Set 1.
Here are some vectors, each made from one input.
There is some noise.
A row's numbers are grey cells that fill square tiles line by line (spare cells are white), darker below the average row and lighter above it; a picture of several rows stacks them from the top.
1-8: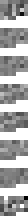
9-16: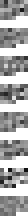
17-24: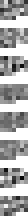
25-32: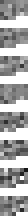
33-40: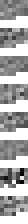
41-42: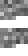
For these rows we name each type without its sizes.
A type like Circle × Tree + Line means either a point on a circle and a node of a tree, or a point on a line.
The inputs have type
Tree + Unit.
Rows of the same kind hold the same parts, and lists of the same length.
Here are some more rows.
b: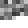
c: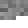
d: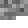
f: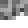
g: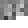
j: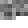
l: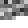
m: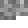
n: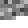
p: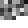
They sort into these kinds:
b, c, d, f, g, l, m, n, p
j

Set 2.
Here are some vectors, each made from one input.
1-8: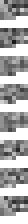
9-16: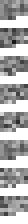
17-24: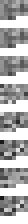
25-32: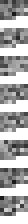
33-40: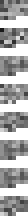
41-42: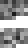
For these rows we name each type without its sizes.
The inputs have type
Circle.
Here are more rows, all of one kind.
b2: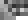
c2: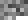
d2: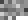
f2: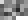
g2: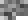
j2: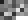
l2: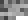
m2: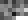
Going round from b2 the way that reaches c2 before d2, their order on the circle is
b2, c2, f2, g2, d2, l2, j2, m2.
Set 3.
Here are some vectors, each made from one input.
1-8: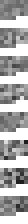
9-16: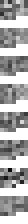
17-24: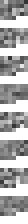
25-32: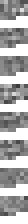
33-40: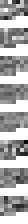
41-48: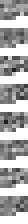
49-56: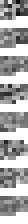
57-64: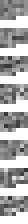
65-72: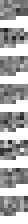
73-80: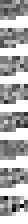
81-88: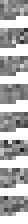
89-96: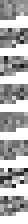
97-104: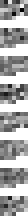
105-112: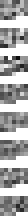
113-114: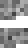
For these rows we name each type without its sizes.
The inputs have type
Tree.
